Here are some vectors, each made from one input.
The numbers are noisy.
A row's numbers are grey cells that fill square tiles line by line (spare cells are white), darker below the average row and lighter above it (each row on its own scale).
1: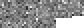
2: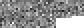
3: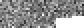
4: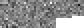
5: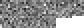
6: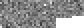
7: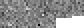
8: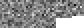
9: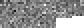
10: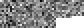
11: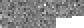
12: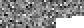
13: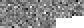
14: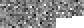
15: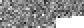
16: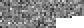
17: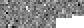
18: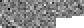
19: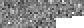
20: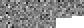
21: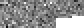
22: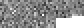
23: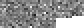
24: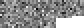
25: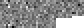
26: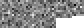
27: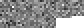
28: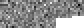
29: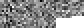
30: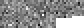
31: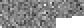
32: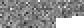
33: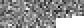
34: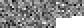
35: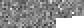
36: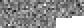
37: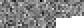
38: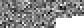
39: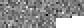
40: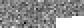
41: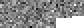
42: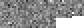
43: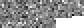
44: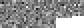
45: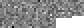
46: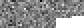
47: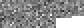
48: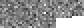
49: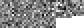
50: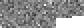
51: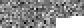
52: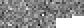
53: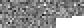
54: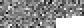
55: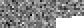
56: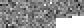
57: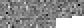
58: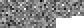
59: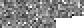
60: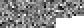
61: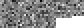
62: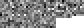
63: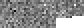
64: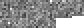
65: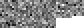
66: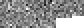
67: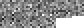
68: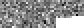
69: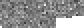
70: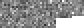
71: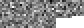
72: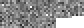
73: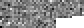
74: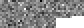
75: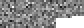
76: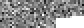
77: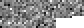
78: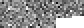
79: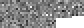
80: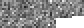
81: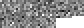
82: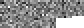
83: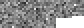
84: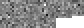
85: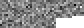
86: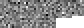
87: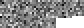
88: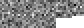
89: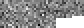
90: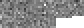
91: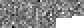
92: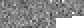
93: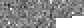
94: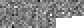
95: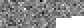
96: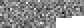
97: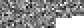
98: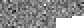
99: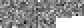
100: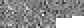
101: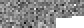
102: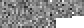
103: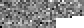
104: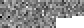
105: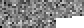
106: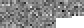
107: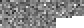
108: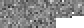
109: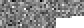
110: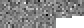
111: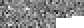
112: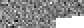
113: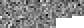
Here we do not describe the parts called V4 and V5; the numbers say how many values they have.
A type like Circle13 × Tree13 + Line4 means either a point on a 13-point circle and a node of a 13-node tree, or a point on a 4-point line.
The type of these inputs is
(Bool × Bool × Bool + Unit) × V5 + Line6 × V4.
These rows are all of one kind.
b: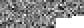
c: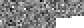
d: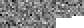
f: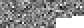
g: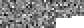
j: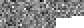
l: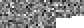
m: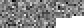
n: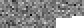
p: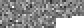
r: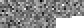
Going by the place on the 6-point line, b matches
d, m and n.
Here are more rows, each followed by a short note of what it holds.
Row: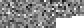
a point on a 6-point line and a value of V4
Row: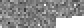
three true/false values and a value of V5
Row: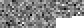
a point on a 6-point line and a value of V4
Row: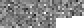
a value of V5
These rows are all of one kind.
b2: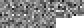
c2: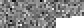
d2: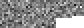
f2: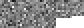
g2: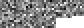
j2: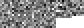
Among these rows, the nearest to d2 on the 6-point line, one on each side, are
g2 and j2.
